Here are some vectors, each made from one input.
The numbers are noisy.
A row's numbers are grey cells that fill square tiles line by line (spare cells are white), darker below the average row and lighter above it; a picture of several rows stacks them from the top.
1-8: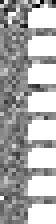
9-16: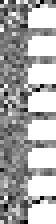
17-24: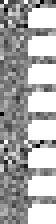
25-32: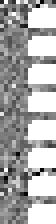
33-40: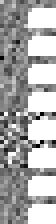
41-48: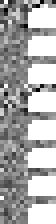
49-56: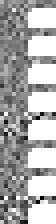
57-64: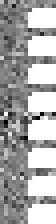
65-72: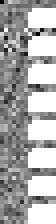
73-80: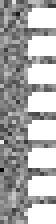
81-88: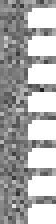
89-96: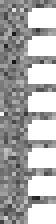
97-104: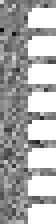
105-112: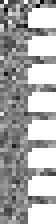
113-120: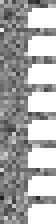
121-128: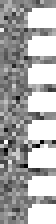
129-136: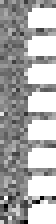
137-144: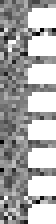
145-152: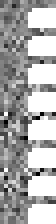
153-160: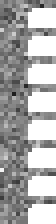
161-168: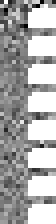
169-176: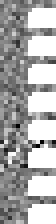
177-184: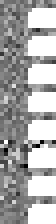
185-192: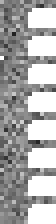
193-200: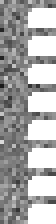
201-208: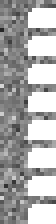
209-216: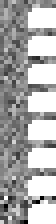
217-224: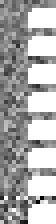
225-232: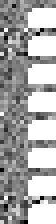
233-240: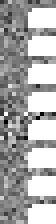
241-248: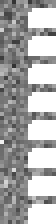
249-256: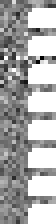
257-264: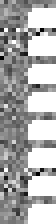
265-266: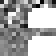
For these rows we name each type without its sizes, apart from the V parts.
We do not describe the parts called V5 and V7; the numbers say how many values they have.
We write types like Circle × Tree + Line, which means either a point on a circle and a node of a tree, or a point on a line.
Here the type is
(Bool × Circle + V7) × Circle × Line + V5.
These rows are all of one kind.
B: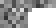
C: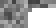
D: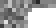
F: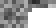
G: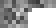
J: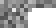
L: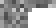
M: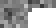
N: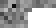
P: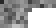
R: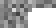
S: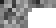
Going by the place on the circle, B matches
D, G and S.
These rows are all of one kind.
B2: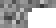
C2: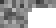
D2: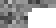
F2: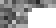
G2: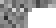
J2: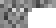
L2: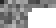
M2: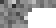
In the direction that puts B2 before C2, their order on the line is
F2, D2, B2, L2, J2, G2, C2, M2.
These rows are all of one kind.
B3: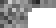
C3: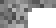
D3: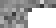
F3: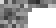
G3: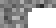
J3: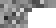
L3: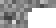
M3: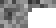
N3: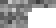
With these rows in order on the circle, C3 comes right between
B3 and D3.
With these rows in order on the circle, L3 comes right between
M3 and N3.
